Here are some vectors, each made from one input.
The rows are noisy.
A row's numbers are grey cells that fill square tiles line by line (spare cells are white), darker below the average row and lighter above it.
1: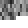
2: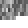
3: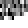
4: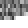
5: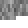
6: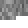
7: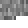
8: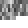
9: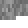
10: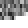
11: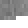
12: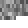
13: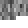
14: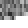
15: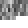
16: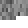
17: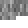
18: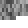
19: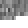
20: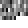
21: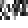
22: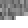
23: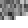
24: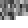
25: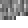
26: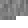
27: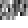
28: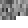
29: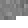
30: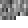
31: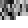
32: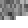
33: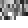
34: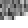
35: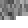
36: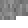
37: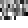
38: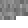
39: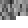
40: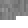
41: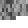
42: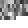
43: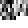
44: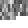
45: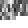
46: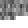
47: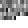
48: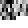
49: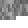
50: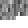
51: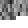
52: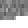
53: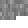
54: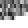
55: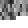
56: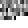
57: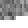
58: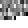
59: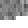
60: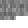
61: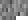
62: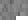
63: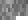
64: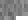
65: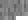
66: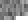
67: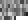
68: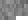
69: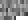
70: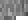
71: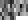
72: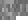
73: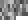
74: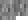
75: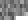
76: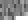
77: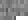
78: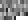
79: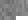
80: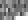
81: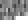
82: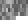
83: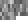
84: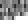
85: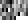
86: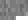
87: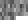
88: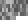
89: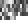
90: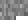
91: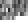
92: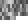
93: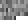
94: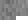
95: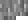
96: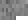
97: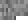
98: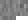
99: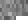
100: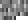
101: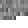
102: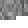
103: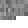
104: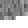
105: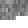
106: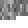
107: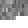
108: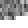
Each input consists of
a point on each of two 6-point lines, together with either a point on a 6-point line, or a point on a 7-point line.
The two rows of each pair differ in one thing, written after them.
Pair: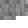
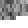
the place on the 7-point line
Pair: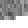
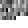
the place on the 7-point line
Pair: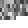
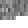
the place on the 7-point line
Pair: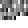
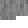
the place on the 7-point line
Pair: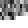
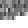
the place on one of the two 6-point lines
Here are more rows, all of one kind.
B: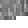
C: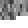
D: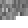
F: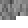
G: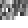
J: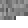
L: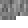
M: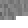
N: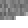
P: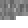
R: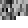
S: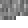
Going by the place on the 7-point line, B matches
D and L.
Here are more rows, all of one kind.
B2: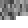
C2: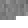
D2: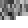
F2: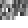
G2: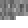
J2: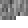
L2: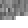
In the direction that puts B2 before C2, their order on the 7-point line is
G2, F2, L2, J2, D2, B2, C2.
